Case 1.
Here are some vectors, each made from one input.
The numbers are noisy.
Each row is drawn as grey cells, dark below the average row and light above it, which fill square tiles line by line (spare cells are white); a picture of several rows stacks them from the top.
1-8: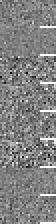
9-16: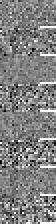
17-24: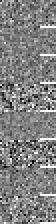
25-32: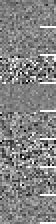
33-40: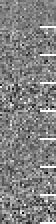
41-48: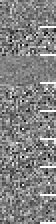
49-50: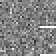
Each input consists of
either a fixed value, or three true/false values.
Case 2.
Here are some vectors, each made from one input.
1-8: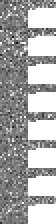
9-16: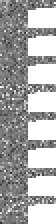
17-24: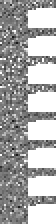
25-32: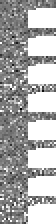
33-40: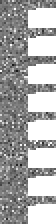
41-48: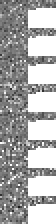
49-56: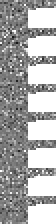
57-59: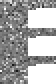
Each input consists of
either a fixed value, or four true/false values.
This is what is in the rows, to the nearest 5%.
About 15% of them hold a fixed value. The rest hold four true/false values.
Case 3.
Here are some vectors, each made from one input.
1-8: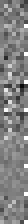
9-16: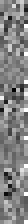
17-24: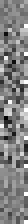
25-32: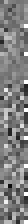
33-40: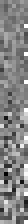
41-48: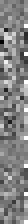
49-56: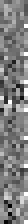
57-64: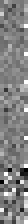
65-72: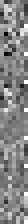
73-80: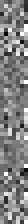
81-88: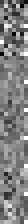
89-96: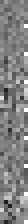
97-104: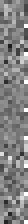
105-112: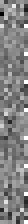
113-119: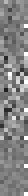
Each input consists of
a point on a 5-point line.
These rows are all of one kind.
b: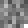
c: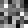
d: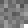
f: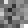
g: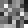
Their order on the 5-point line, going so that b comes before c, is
b, f, c, d, g.
